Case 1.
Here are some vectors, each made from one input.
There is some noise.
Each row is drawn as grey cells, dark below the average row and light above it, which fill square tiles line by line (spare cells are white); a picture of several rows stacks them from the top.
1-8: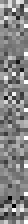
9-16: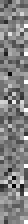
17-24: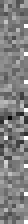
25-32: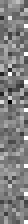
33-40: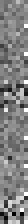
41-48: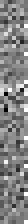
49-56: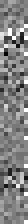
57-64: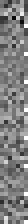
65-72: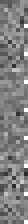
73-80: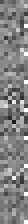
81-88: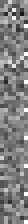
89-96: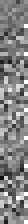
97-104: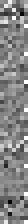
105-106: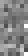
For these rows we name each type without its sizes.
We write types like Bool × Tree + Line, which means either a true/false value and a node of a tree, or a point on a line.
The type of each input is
(Circle + Unit) × Line.
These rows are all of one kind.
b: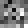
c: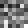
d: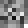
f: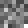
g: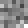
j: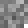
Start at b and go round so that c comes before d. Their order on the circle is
b, c, j, d, g, f.
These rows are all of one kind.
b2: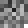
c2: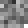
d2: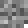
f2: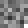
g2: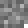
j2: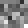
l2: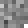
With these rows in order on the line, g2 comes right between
j2 and l2.
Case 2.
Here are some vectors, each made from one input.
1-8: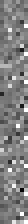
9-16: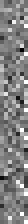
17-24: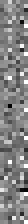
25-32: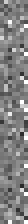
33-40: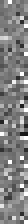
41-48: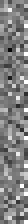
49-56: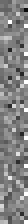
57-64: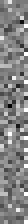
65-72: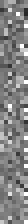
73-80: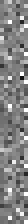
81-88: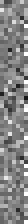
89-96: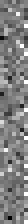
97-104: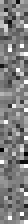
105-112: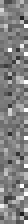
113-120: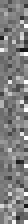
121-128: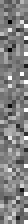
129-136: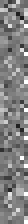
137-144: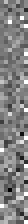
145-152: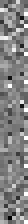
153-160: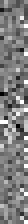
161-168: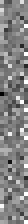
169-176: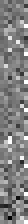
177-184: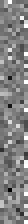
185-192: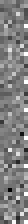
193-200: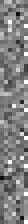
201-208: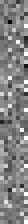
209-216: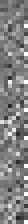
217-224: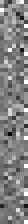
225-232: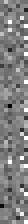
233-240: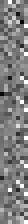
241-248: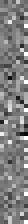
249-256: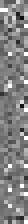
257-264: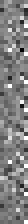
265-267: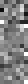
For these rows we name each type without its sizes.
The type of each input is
List(Line).
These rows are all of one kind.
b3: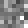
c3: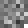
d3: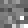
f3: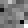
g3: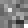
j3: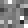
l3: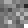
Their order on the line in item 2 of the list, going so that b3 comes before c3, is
b3, j3, l3, f3, g3, c3, d3.
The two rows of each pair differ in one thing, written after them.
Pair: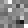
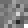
the place on the line in item 1 of the list
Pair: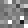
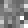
the place on the line in item 2 of the list
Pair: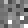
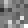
the place on the line in item 2 of the list
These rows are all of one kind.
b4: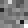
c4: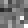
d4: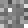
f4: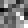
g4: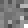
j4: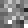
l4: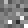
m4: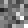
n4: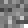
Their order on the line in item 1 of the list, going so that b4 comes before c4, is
b4, j4, d4, g4, l4, m4, f4, c4, n4.
